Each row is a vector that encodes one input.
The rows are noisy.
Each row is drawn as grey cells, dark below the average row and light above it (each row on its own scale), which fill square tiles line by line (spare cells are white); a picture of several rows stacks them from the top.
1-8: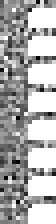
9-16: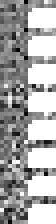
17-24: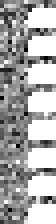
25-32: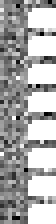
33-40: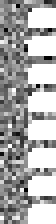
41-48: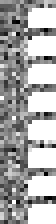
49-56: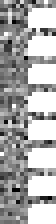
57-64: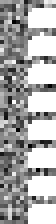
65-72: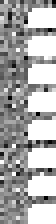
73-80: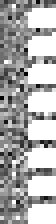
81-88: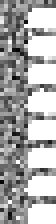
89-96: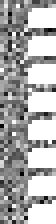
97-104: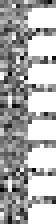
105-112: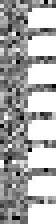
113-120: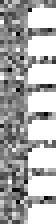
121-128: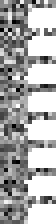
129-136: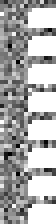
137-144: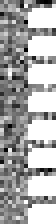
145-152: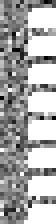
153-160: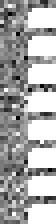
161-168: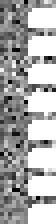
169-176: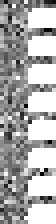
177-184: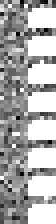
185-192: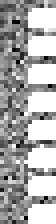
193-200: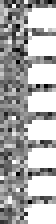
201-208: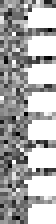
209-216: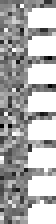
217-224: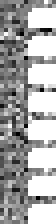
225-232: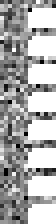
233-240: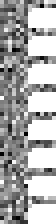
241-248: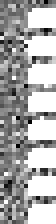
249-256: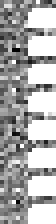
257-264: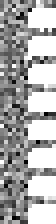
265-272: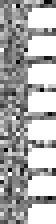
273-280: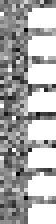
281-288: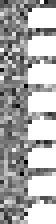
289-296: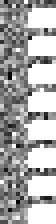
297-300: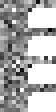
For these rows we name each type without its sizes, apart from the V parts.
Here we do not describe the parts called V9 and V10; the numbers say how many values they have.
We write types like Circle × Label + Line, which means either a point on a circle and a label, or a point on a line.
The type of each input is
Bool × Bool × Bool × (Circle + Unit) × V10 + V9.
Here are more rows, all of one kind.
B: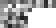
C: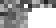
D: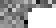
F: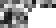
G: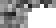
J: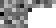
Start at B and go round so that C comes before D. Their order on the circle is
B, C, G, F, J, D.
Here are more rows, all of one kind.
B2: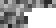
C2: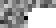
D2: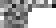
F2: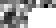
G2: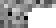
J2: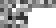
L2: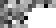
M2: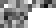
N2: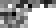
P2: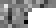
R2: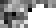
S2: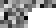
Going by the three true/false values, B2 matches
C2, F2, G2 and J2.
